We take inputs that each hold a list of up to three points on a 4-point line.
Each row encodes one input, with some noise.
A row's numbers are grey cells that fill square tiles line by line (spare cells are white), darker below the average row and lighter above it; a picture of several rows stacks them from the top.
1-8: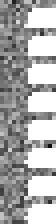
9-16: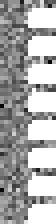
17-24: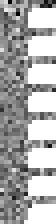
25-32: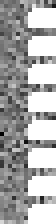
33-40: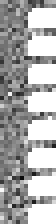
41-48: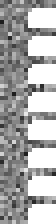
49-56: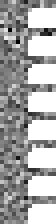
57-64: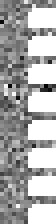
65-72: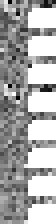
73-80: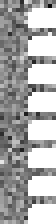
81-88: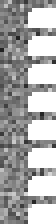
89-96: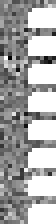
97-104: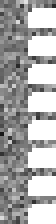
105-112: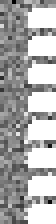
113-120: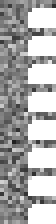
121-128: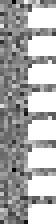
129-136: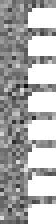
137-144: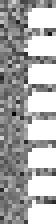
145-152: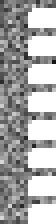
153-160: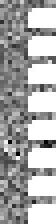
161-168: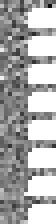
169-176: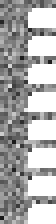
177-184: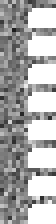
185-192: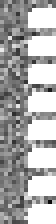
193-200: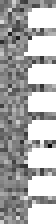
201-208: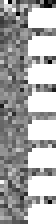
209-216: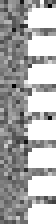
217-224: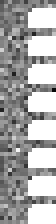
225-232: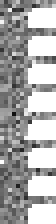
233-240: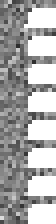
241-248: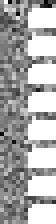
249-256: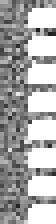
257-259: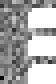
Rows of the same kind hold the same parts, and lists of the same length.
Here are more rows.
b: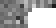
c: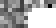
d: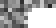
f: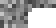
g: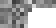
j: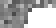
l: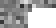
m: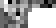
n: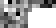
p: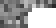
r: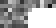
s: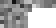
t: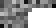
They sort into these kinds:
b, f, l, p, t
c, d, r
g, j, s
m, n

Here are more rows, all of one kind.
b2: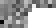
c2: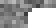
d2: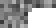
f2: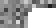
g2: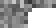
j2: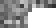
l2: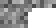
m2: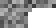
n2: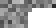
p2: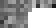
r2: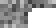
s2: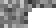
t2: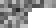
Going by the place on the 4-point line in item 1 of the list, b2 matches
f2 and j2.
